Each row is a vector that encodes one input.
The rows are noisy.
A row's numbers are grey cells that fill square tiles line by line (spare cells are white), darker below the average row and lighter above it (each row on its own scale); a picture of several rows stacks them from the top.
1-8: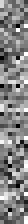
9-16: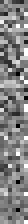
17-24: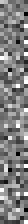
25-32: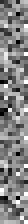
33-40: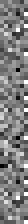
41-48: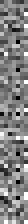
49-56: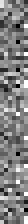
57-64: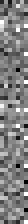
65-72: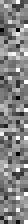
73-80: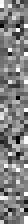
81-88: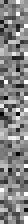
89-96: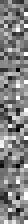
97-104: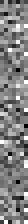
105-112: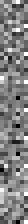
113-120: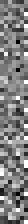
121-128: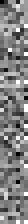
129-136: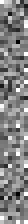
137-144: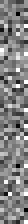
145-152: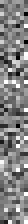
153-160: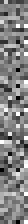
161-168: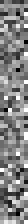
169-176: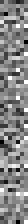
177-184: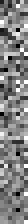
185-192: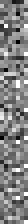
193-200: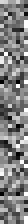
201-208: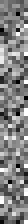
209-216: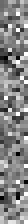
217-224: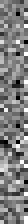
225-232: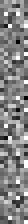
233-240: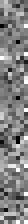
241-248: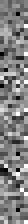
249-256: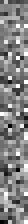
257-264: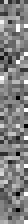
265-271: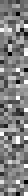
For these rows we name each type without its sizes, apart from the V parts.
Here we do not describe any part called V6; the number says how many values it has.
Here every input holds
a point on a line, together with either a point on a line, or a value of V6.
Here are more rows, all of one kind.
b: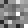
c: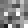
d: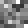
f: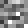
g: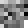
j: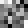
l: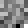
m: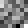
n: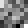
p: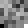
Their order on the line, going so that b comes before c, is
f, b, c, l, g, m, n, d, p, j.
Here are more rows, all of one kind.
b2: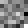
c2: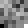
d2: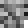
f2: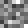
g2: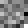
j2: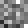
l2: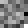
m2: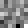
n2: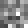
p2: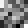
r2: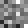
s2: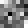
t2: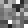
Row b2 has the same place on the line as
g2 and j2.
